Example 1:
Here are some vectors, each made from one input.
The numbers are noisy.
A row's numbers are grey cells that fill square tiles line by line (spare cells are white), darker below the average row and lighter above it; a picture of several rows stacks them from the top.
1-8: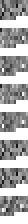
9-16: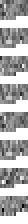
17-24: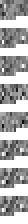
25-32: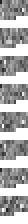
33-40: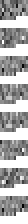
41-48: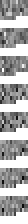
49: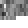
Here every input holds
a point on a 7-point line.
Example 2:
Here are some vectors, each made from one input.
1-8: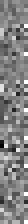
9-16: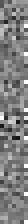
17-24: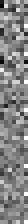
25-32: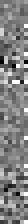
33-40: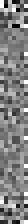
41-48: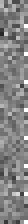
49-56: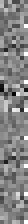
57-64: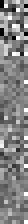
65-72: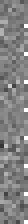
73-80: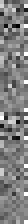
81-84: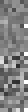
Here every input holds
either a fixed value, or a node of a 9-node tree.
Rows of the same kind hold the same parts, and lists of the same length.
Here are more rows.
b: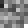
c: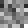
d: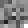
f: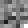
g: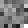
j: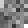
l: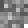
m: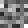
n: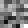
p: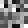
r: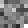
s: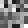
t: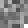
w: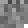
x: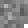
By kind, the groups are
b, c, g, j, l, m, p, r, s, t, w, x
d, f, n

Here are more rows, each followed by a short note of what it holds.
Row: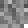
a node of a 9-node tree
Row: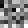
a fixed value
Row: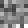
a node of a 9-node tree
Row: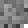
a node of a 9-node tree
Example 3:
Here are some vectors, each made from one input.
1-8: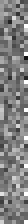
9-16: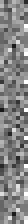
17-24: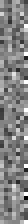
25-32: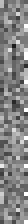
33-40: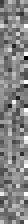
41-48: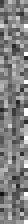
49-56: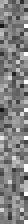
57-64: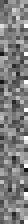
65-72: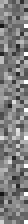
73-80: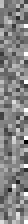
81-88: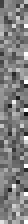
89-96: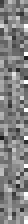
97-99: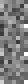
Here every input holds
five true/false values.
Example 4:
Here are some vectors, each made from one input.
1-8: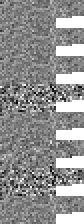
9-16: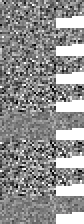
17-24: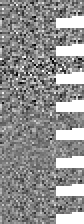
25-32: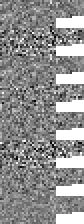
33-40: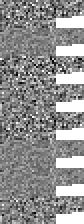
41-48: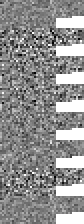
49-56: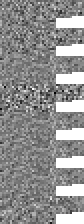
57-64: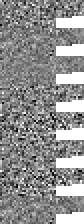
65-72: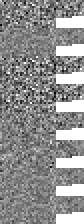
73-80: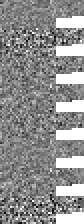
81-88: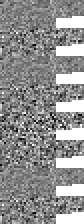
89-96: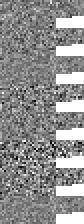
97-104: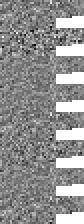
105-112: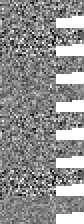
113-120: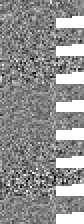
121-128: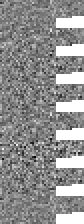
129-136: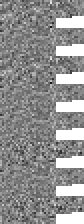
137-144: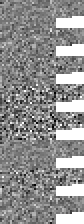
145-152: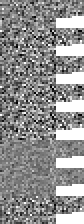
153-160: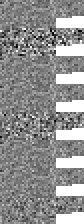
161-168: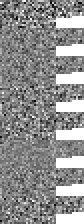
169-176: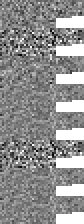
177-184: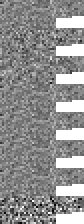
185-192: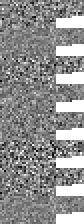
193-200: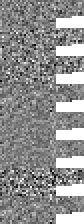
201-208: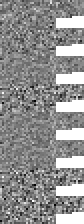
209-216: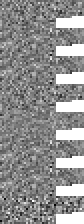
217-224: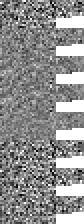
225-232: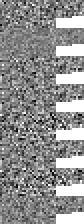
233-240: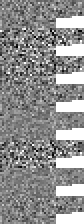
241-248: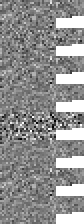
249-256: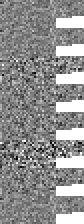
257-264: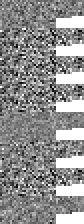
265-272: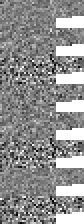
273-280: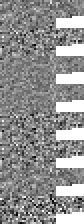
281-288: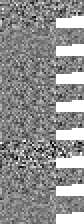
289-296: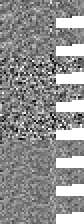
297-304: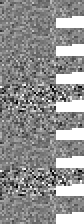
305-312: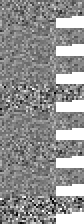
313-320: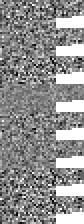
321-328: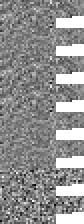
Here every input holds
a point on an 8-point line.
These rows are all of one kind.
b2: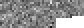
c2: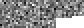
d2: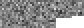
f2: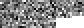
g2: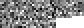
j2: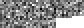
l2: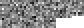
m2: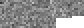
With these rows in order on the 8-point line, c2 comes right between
b2 and j2.
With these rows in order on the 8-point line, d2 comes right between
l2 and m2.
